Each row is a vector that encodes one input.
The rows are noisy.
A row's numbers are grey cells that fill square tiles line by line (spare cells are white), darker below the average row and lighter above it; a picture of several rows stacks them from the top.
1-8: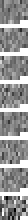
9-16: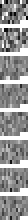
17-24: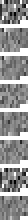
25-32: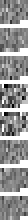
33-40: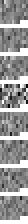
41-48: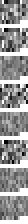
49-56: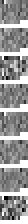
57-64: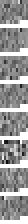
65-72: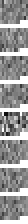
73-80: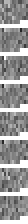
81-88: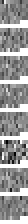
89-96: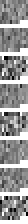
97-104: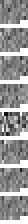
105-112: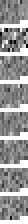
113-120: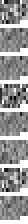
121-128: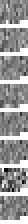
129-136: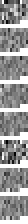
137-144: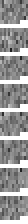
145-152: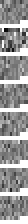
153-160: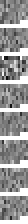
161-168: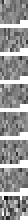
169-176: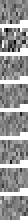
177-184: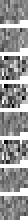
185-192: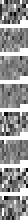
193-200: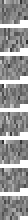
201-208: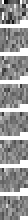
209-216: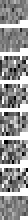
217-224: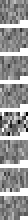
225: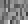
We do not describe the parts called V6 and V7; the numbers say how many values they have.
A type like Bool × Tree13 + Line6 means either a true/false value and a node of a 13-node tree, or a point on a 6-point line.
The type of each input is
Bool × (Line4 + V7) × V6 + Line8.
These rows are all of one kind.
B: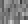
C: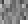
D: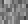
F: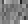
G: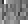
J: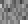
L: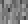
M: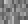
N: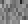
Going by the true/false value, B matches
F and N.
